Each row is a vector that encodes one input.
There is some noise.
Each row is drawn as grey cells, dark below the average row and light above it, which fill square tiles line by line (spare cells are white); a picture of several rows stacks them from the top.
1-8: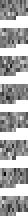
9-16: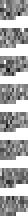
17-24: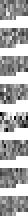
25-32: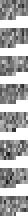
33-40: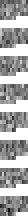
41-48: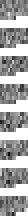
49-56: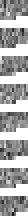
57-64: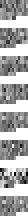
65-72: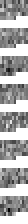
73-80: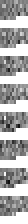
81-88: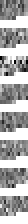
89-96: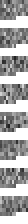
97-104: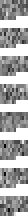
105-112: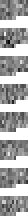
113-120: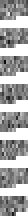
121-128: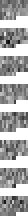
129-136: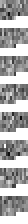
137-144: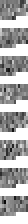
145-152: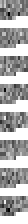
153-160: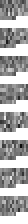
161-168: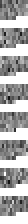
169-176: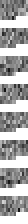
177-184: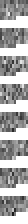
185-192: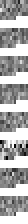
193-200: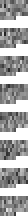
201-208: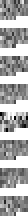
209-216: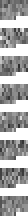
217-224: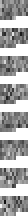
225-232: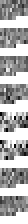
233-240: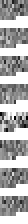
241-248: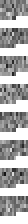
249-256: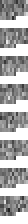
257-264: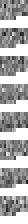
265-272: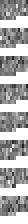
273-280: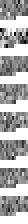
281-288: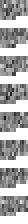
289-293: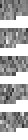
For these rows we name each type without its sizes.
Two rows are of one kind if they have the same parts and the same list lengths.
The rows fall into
3 kinds.
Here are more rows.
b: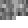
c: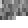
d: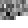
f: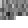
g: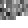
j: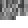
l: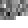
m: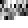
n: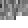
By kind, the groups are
b, c, d, f, g, l
j, n
m

